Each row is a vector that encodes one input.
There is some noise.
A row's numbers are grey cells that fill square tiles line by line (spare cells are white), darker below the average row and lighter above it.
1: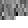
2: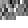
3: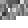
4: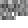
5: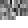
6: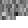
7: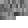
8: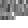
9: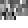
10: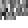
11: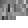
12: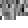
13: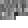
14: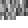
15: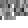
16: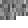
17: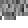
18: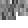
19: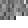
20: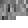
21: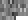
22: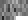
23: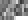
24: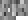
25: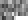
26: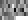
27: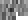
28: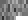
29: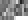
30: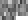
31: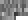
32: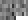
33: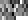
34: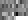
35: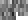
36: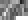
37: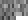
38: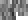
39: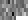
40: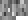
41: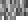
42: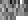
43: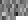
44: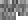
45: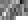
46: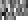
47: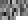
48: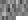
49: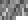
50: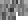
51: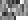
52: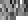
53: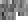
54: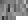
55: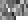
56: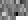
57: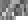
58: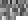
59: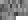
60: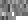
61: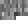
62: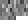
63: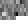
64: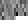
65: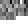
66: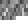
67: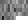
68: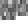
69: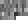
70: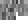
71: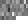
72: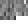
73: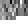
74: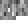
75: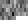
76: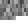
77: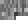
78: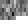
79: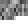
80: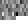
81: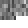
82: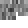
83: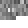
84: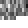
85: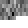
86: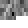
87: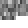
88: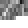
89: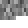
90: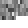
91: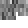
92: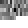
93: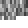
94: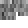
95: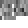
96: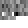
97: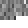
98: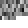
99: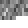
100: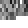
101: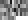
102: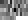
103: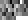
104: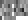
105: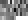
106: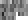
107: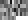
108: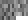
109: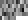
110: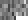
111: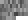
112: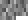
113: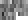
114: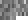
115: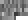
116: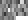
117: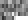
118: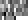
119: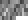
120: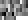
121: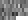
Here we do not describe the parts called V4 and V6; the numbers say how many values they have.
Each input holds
a true/false value and a value of V6, together with either a point on a 5-point line, or a value of V4.
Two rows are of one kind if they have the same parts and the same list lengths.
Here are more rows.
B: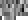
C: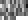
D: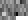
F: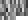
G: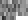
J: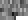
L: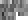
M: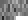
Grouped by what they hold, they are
B, C, F
D, G, J, L, M

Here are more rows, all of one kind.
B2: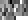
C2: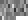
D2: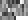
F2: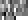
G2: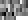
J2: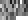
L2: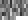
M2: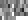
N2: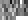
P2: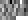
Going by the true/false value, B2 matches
D2, F2, G2 and L2.
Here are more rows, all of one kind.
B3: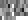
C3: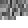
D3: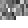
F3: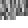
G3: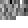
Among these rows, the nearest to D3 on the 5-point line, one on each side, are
B3 and G3.
